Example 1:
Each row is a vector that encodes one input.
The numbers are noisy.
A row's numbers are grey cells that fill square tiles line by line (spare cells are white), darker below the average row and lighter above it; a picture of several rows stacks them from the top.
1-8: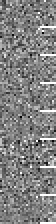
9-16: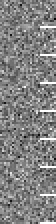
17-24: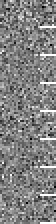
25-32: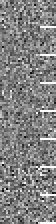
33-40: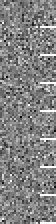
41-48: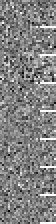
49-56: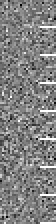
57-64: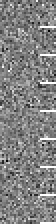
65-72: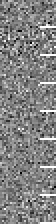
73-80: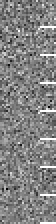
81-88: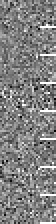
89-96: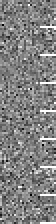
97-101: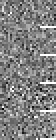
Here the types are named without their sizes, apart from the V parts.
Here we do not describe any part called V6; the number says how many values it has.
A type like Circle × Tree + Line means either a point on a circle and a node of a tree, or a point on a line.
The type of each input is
Circle × (Tree + V6).
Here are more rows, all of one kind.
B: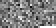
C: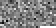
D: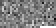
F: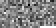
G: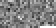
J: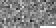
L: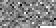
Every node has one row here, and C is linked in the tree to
J.
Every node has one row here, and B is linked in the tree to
G.
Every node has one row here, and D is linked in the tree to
L.
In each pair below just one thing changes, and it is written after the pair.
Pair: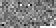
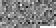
the value of V6
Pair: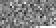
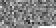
the value of V6
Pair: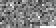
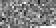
the value of V6
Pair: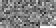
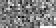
the place on the circle
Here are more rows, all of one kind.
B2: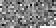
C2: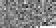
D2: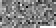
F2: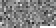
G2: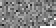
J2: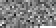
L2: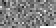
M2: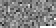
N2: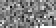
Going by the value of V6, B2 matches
G2 and M2.
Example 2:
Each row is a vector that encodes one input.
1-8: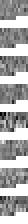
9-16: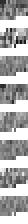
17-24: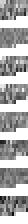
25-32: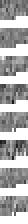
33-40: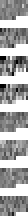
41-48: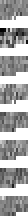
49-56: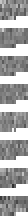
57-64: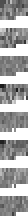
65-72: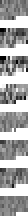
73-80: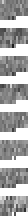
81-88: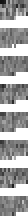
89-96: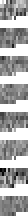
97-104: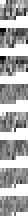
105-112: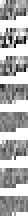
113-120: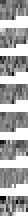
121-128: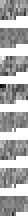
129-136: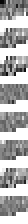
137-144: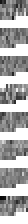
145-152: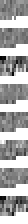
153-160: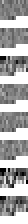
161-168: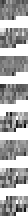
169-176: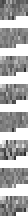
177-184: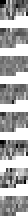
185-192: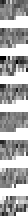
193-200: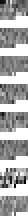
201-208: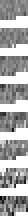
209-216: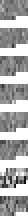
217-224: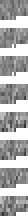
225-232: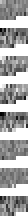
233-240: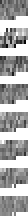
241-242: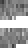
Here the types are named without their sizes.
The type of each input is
(Line + Tree) × Tree.
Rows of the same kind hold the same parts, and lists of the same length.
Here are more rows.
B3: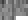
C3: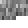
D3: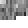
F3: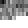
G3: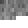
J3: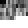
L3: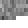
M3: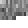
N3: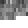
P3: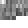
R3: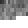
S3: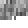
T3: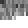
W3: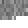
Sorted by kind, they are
B3, C3, D3, G3, J3, L3, M3, N3, P3, R3, S3, T3, W3
F3

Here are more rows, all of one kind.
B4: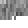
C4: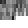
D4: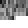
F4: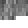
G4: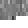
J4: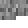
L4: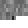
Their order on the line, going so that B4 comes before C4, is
L4, B4, F4, J4, D4, G4, C4.
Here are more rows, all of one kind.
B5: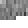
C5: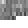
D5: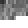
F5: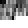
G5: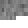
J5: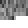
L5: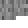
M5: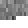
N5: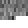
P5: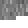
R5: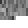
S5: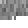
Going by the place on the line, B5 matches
C5, M5 and P5.
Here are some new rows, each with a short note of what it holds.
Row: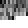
a point on a line and a node of a tree
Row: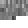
a point on a line and a node of a tree
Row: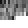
a node of each of two trees
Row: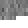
a point on a line and a node of a tree
